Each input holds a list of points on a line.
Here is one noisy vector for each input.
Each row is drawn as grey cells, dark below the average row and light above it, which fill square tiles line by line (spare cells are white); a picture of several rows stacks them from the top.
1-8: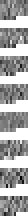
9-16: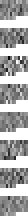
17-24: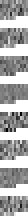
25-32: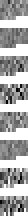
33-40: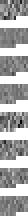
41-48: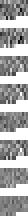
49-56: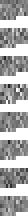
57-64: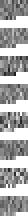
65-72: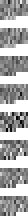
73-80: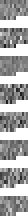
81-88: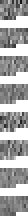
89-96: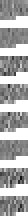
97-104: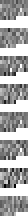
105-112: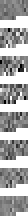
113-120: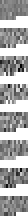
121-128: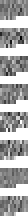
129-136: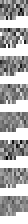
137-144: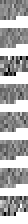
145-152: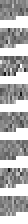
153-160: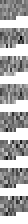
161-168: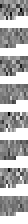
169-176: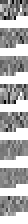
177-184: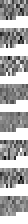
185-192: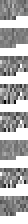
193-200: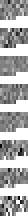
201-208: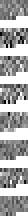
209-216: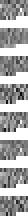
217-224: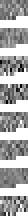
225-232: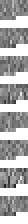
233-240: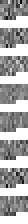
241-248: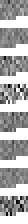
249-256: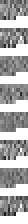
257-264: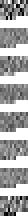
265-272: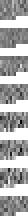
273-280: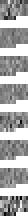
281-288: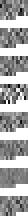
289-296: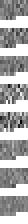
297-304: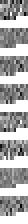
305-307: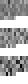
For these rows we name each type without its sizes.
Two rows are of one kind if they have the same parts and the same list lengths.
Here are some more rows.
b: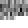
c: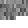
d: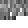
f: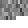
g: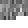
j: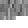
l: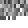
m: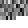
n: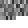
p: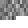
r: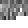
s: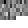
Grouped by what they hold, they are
b, f, j
c, d, p
g, l, m, n, r
s

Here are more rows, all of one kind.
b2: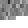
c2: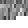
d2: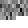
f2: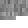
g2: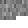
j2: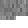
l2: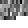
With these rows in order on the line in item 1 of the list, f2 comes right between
d2 and g2.
